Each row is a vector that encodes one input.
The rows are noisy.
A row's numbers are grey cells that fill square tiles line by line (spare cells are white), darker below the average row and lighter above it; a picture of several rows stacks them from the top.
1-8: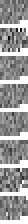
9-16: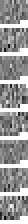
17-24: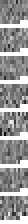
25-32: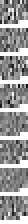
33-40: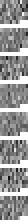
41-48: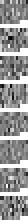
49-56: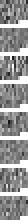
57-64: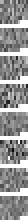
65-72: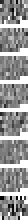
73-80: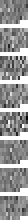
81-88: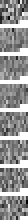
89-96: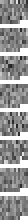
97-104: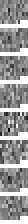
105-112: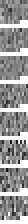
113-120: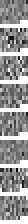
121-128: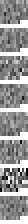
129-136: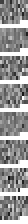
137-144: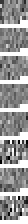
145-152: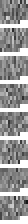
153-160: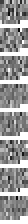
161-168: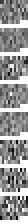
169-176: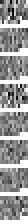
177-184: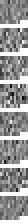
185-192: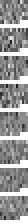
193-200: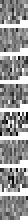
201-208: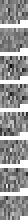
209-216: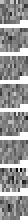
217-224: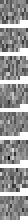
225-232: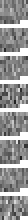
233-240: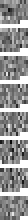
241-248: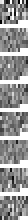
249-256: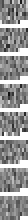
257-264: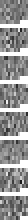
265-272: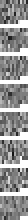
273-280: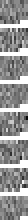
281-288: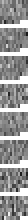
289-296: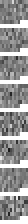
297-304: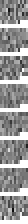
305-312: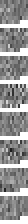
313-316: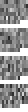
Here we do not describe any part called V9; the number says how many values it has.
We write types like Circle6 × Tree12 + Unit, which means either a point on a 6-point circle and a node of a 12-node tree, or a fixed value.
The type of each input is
Bool × List2(V9) + Label5 × Label5.
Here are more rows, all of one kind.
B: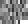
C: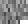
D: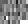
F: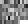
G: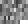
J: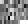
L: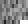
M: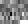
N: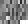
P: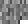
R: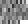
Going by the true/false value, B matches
C, N and P.
